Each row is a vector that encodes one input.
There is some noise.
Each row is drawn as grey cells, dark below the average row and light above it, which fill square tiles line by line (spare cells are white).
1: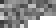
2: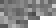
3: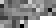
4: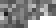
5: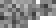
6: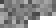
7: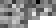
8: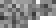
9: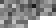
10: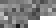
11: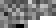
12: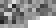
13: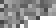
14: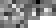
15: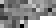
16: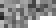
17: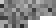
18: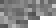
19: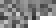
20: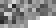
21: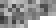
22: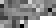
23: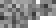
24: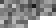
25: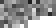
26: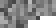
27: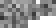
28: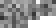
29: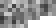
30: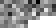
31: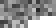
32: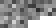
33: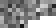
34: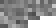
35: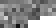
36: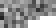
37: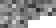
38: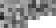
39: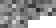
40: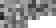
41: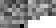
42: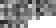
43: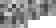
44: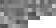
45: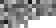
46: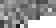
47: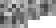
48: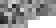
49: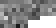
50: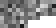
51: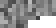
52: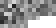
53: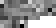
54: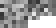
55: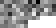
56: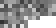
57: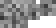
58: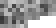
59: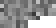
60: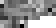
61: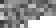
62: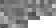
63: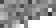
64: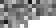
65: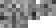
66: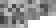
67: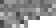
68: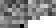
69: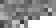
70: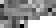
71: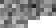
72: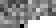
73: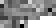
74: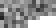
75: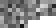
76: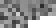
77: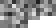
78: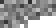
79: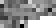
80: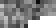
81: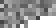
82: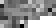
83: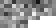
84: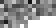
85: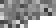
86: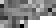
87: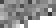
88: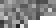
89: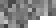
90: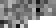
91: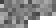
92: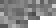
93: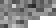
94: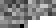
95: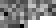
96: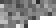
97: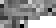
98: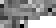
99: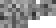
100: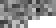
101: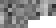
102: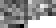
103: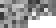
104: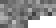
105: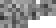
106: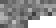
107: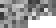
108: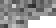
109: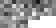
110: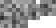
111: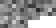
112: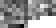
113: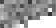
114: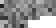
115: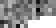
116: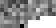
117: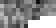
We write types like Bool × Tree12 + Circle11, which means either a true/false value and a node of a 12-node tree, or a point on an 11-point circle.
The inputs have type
(Bool × Line4 + Tree8) × Tree8.
